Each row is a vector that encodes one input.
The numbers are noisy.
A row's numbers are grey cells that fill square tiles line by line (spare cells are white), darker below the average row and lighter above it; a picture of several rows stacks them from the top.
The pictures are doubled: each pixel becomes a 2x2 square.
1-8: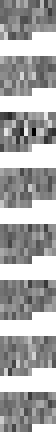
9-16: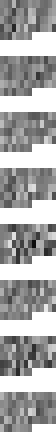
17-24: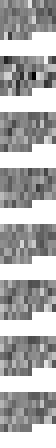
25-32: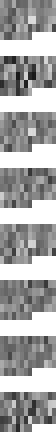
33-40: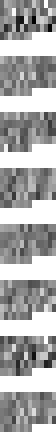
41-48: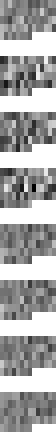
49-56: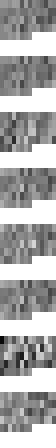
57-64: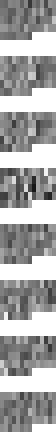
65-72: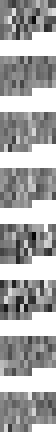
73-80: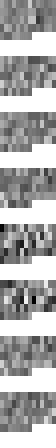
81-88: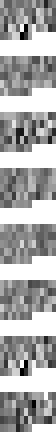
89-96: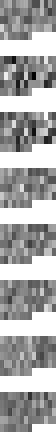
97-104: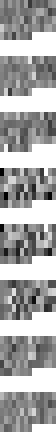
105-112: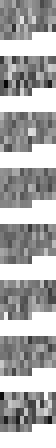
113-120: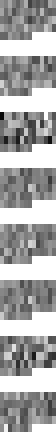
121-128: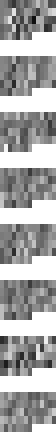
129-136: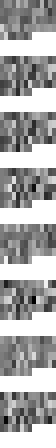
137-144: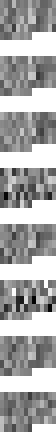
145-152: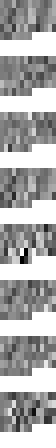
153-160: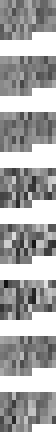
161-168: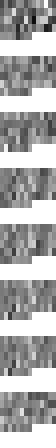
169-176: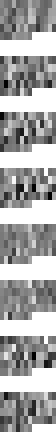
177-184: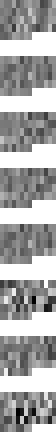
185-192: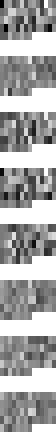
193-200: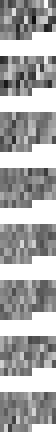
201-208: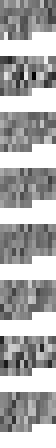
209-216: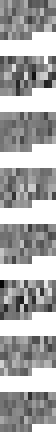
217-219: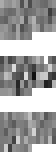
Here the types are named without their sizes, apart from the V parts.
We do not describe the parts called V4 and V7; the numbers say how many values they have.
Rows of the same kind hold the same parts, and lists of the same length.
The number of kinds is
5.
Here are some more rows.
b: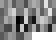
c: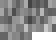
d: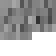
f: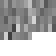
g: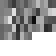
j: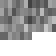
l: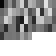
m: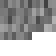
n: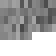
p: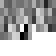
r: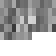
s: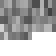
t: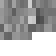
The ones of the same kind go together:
b, g, l
c, j, n
d, m, r, t
f, s
p

